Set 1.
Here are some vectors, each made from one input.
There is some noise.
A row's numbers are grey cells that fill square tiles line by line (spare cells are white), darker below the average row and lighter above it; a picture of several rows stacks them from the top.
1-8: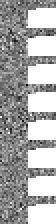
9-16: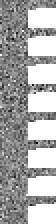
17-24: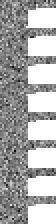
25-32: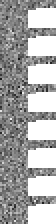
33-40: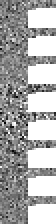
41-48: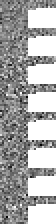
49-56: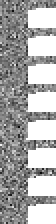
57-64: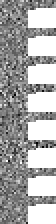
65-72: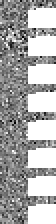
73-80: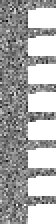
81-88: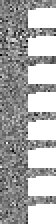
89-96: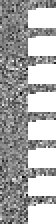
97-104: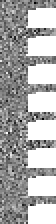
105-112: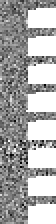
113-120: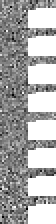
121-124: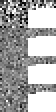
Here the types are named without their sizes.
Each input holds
a list of points on a circle.
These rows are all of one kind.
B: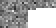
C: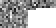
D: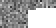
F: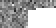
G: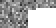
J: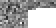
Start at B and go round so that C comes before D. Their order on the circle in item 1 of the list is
B, C, D, J, G, F.
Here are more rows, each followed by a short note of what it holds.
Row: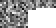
a list of two items
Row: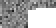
a list of one item
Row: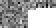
a list of one item
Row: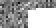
a list of one item
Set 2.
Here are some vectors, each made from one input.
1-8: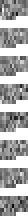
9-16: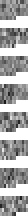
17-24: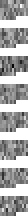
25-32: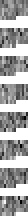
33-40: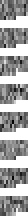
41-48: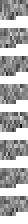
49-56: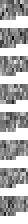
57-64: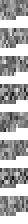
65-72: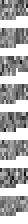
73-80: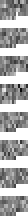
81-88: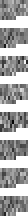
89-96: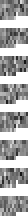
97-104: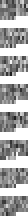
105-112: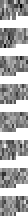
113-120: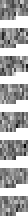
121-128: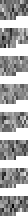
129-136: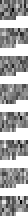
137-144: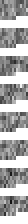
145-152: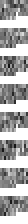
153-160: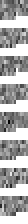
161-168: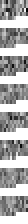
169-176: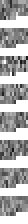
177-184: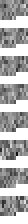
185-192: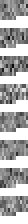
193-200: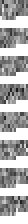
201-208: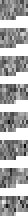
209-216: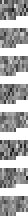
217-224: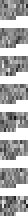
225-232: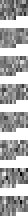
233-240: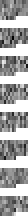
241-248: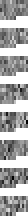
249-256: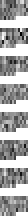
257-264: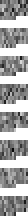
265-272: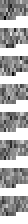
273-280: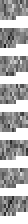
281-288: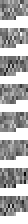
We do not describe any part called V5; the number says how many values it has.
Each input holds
either one of 6 labels and a value of V5, or a point on a 7-point line.
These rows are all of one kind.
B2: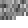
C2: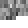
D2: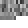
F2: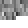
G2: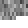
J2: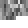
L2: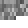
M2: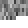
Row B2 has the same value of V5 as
G2 and L2.
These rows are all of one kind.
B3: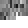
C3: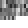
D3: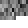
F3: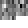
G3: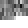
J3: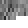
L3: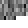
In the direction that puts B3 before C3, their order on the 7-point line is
D3, L3, J3, B3, C3, G3, F3.
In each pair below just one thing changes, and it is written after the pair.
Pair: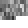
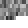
the value of V5
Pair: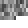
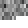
the label
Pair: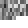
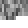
the label
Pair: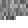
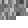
the label
